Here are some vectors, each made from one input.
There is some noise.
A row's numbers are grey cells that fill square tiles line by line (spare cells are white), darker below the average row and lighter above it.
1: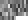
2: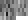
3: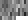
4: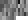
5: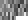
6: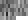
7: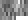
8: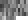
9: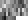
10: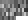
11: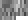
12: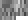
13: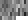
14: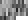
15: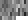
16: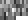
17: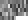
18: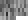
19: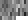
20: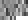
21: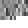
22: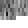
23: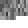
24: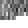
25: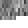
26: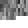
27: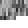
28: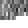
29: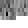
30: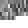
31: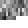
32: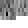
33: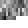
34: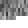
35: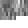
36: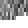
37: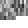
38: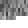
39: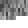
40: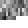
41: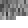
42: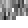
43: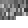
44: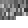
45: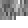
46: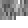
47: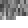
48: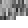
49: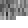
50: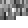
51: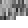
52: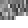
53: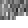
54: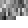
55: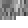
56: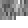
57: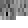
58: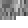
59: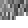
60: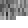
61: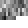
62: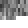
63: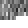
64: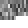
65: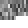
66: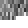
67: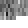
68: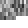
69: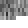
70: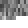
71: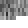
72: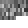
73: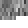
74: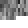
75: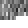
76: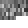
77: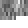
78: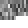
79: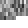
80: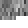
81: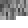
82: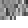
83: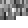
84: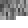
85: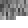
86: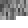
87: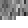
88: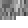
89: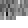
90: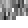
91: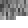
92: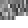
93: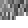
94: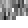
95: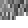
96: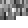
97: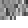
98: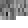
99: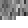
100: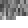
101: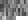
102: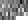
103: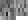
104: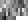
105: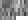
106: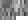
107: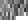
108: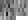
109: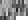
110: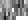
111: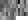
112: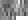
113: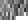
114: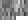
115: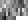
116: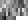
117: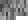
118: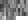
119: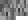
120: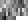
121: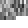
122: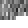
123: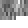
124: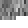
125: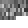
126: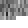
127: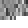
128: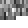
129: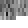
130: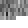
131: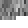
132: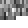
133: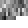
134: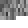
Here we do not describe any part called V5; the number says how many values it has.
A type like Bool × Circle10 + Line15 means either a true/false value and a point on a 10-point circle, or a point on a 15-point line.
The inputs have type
Bool × V5 + List2(Line4).
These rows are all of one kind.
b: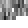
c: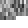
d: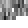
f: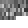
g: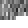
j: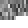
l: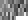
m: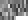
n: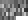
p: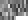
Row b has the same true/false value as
c and d.
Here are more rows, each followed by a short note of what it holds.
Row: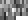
a true/false value and a value of V5
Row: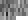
a list of two items
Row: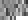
the empty list
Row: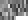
a true/false value and a value of V5
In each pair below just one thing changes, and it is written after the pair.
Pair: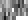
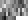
the value of V5
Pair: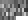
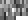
the true/false value
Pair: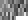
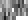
the true/false value
